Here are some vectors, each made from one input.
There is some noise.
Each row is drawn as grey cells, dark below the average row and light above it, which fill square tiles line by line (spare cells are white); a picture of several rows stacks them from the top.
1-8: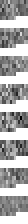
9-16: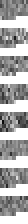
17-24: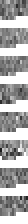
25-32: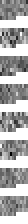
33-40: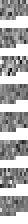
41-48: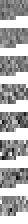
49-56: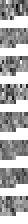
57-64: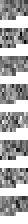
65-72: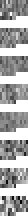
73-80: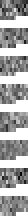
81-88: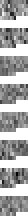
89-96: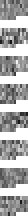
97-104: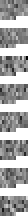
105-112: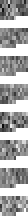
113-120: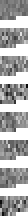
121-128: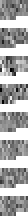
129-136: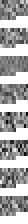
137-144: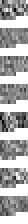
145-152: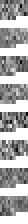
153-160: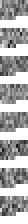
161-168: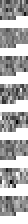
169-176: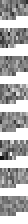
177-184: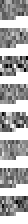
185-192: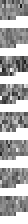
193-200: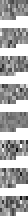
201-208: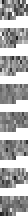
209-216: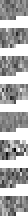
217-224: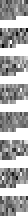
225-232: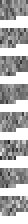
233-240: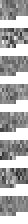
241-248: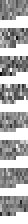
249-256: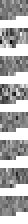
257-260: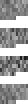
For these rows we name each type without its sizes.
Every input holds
a point on each of three lines, together with either a label, or three true/false values.
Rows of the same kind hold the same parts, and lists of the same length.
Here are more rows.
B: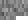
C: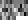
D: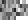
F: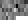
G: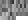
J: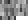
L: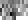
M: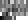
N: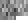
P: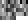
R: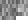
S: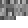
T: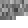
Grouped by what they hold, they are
B, C, J, M, N, P, S, T
D, F, G, L, R

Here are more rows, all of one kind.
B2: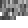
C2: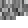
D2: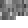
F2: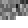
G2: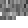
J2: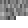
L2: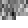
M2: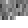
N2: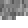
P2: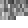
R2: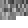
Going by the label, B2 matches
C2, D2, L2 and N2.
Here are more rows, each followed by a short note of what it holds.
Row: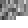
a label and a point on each of three lines
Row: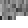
a point on each of three lines and three true/false values
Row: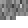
a point on each of three lines and three true/false values
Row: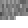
a point on each of three lines and three true/false values
